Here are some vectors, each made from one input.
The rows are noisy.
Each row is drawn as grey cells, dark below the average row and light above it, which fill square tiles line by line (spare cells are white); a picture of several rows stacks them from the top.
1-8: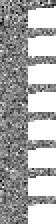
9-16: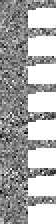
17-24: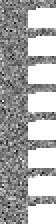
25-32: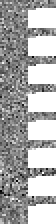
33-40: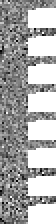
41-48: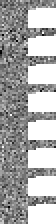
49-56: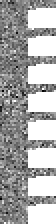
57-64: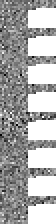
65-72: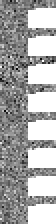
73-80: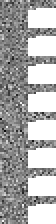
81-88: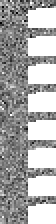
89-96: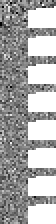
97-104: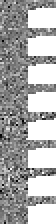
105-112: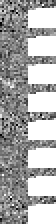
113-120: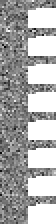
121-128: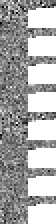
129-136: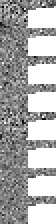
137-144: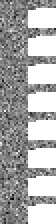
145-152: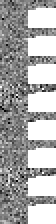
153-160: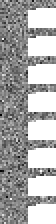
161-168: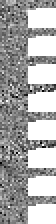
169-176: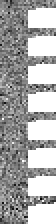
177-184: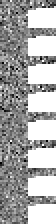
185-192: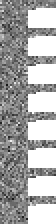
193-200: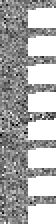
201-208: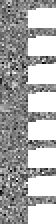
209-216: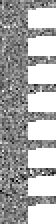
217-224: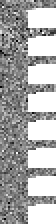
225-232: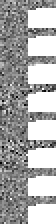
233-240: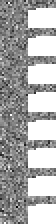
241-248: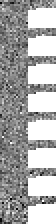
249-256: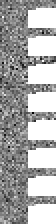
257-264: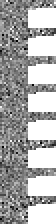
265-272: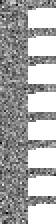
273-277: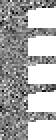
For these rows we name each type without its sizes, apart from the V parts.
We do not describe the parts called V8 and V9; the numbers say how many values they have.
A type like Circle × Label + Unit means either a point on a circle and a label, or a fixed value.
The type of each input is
((Circle + Unit) × (Tree + V8) + Unit) × Line × V9.
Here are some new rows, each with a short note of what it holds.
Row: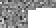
a point on a line, a node of a tree and a value of V9
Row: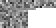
a point on a circle, a point on a line, a node of a tree and a value of V9
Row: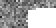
a point on a line, a value of V8 and a value of V9
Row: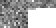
a point on a line, a node of a tree and a value of V9
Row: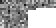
a point on a circle, a point on a line, a node of a tree and a value of V9
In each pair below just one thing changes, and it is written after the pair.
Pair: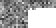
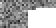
the place on the line
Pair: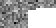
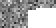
the place on the line
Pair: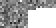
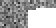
the place on the circle
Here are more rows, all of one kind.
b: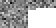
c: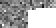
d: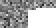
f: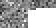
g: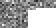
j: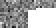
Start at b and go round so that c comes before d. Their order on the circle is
b, c, d, j, g, f.
